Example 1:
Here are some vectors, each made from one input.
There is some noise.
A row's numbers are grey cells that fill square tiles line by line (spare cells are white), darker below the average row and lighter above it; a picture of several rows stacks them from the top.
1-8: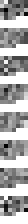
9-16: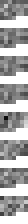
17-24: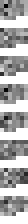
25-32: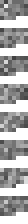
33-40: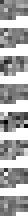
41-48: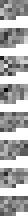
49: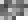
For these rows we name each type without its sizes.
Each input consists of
either a fixed value, or three true/false values.
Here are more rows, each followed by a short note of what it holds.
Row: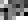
a fixed value
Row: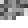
three true/false values
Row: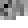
three true/false values
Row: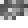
three true/false values
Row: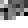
a fixed value
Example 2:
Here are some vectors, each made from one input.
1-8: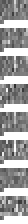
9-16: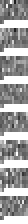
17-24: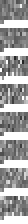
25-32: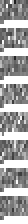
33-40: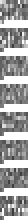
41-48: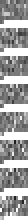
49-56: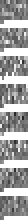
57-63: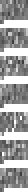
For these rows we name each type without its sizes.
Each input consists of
a point on a line.
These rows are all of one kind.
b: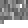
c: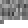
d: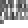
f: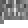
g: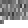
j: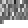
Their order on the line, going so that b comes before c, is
f, d, b, g, c, j.
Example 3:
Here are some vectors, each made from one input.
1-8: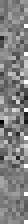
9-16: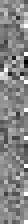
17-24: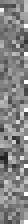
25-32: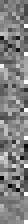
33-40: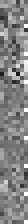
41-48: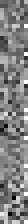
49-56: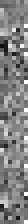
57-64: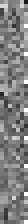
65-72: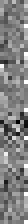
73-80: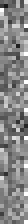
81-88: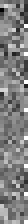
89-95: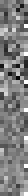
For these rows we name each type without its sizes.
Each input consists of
a point on a line.
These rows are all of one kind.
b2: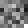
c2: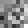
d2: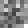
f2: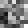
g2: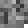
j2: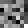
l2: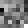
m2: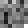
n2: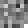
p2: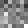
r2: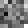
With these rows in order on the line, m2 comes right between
b2 and n2.
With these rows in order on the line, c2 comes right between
f2 and g2.
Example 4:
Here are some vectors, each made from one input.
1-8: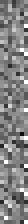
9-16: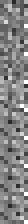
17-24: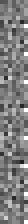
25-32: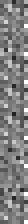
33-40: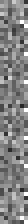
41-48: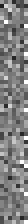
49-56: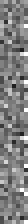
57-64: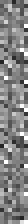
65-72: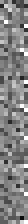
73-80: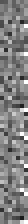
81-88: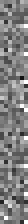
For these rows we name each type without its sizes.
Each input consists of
a point on a line.
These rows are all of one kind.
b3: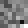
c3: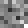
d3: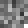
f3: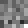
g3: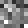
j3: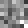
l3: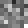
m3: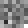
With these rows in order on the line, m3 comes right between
b3 and c3.
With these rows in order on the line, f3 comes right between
b3 and d3.
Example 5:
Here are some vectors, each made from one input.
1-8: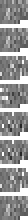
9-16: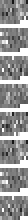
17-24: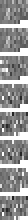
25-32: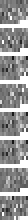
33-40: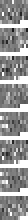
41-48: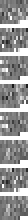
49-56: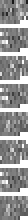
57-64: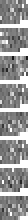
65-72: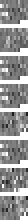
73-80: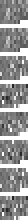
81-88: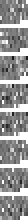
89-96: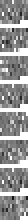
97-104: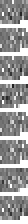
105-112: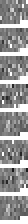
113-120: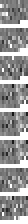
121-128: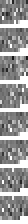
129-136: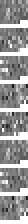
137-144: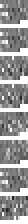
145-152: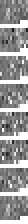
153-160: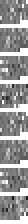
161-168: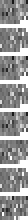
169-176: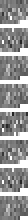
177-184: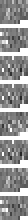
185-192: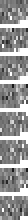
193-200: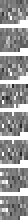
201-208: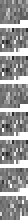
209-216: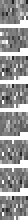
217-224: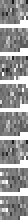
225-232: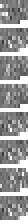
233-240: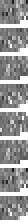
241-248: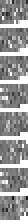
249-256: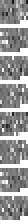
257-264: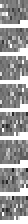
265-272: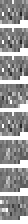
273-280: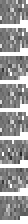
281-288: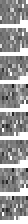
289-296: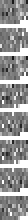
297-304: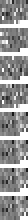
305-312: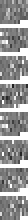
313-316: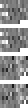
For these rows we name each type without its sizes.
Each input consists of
a label.
